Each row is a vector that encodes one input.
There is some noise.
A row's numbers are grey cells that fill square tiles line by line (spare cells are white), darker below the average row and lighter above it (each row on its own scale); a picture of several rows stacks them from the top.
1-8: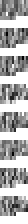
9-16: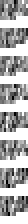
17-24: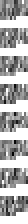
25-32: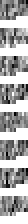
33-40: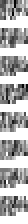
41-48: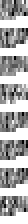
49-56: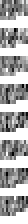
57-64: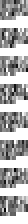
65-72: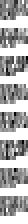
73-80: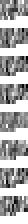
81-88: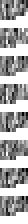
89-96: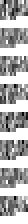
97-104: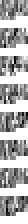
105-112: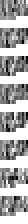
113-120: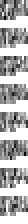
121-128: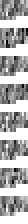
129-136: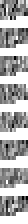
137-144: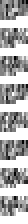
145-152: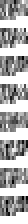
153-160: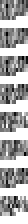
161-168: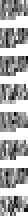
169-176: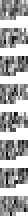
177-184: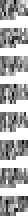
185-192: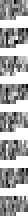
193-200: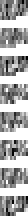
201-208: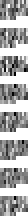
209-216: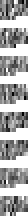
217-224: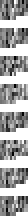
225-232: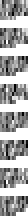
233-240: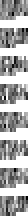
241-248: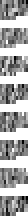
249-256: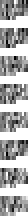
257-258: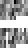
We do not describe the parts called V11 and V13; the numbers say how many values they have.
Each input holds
either one of 6 labels and a value of V11, or a node of a 12-node tree and a value of V13.
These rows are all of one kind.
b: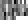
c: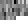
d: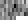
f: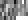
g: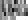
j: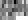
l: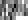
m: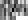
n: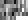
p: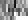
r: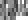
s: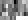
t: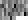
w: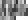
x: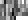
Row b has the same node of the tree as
f, n, r and x.
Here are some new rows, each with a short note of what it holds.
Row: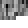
one of 6 labels and a value of V11
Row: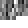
one of 6 labels and a value of V11
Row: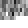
a node of a 12-node tree and a value of V13
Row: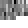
a node of a 12-node tree and a value of V13
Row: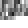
a node of a 12-node tree and a value of V13
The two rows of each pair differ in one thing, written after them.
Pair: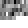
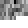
the node of the tree
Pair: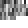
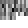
the node of the tree
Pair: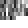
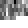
the node of the tree
